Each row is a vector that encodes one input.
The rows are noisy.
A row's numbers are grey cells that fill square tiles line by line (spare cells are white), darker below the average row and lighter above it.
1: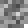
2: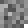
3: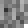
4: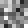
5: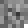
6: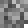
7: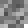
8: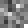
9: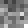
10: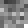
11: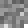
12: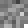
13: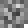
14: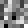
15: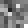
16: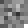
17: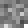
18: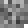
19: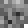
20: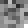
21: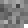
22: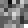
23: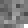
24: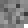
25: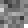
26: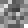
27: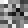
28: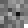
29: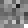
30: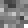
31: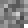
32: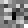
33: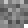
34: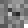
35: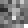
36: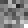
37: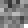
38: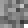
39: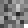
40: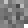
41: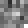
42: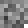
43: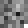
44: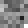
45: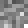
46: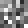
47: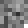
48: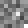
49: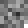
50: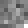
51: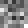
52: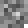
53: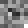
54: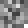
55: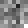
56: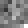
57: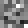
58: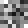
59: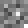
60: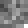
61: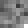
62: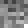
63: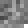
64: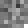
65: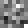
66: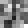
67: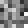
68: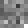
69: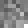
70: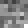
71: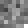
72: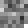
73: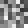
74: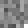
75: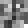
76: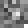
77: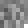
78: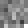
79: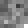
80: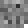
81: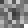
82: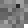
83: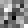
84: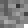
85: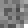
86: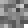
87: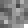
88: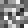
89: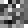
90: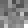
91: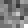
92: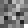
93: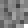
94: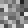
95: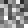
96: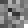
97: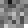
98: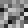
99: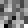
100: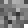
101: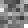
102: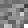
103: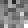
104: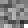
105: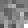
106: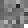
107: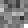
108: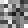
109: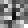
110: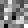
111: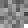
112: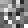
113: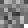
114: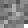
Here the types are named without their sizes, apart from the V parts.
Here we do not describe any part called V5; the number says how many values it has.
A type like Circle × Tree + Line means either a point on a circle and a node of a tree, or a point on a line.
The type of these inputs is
Line × Line + (Tree + Unit) × V5.
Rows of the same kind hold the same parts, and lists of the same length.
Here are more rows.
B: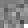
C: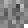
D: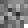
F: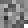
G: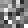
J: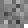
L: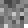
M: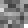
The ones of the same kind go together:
B, C, J, L, M
D, F
G

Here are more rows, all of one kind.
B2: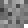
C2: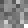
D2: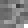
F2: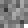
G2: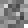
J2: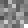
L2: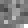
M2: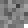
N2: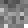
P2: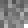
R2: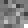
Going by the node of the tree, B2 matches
D2, J2, L2 and R2.
